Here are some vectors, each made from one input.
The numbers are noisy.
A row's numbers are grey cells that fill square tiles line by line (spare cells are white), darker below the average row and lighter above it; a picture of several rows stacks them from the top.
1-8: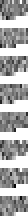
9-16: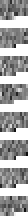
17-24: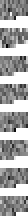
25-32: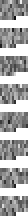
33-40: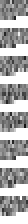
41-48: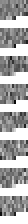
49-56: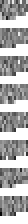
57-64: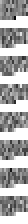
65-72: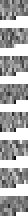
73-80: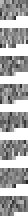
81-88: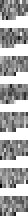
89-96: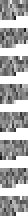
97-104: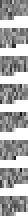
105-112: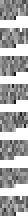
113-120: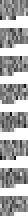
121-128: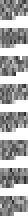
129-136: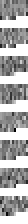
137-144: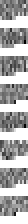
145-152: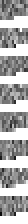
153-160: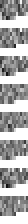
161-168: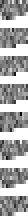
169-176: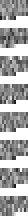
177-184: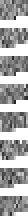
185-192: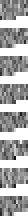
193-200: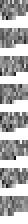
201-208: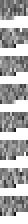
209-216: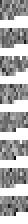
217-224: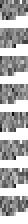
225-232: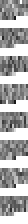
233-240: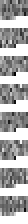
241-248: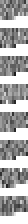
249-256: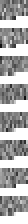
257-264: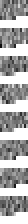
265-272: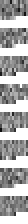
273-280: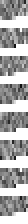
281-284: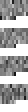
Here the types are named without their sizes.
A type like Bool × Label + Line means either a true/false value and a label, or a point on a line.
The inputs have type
Bool × (Circle + Unit).
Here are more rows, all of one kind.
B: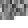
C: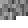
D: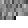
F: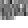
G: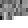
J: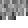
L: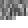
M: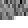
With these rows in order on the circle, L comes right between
B and F.
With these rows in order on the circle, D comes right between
C and M.
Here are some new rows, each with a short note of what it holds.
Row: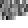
a true/false value
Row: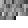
a point on a circle and a true/false value
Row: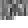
a point on a circle and a true/false value
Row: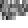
a true/false value
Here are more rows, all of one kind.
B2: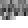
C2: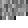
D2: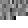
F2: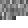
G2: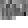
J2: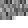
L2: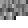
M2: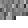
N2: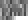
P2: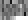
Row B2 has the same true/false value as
G2, J2, N2 and P2.
